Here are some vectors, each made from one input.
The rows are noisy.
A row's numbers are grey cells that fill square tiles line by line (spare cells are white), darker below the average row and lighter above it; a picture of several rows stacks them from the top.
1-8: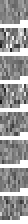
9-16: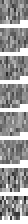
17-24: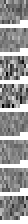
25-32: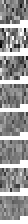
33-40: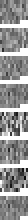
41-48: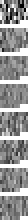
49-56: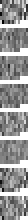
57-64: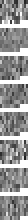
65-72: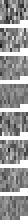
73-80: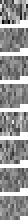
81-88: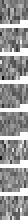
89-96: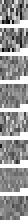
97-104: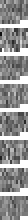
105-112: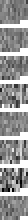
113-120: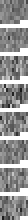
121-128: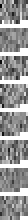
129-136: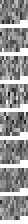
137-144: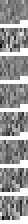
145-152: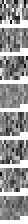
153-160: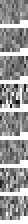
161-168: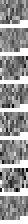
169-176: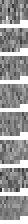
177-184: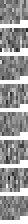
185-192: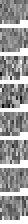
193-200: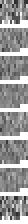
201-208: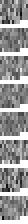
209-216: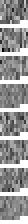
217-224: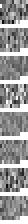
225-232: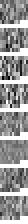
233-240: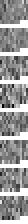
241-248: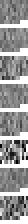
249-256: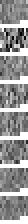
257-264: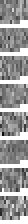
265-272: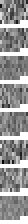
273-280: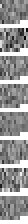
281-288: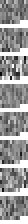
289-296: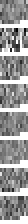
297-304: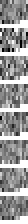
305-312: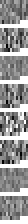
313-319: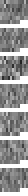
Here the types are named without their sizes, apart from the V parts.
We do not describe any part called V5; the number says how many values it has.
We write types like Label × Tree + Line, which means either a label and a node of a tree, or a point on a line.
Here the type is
(Bool × Circle + Line) × (Line + V5).
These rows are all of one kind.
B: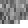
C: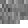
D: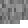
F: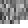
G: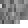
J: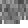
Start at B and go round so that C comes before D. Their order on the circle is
B, J, C, D, G, F.
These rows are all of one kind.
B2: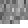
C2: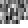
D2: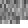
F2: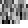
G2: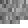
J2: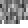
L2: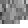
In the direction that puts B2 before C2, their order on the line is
G2, F2, J2, B2, D2, L2, C2.
